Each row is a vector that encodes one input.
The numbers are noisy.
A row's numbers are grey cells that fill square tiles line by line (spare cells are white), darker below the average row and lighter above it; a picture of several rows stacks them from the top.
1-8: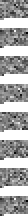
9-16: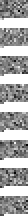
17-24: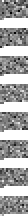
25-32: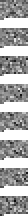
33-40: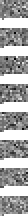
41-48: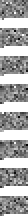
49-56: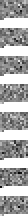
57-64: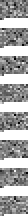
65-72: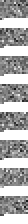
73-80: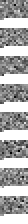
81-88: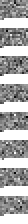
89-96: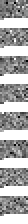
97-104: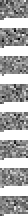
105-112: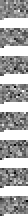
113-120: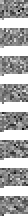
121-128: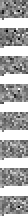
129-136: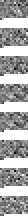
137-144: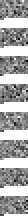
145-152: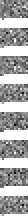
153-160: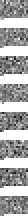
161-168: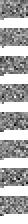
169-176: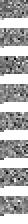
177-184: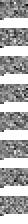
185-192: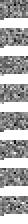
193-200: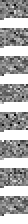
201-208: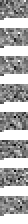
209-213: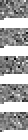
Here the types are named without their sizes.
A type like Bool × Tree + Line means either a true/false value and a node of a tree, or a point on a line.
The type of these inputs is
(Bool × Bool × Bool + Unit) × Label.
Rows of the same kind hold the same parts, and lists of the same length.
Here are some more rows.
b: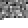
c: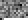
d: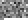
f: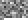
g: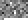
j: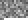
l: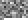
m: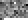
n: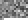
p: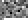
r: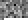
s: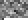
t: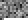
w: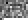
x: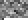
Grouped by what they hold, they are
b, c, d, f, g, j, l, n, p, r, t, w
m, s, x

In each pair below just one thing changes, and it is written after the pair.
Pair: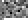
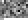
one of the three true/false values
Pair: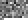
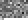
one of the three true/false values
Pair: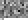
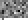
the label
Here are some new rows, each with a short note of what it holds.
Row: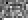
a label and three true/false values
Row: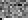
a label and three true/false values
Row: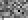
a label and three true/false values
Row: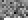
a label
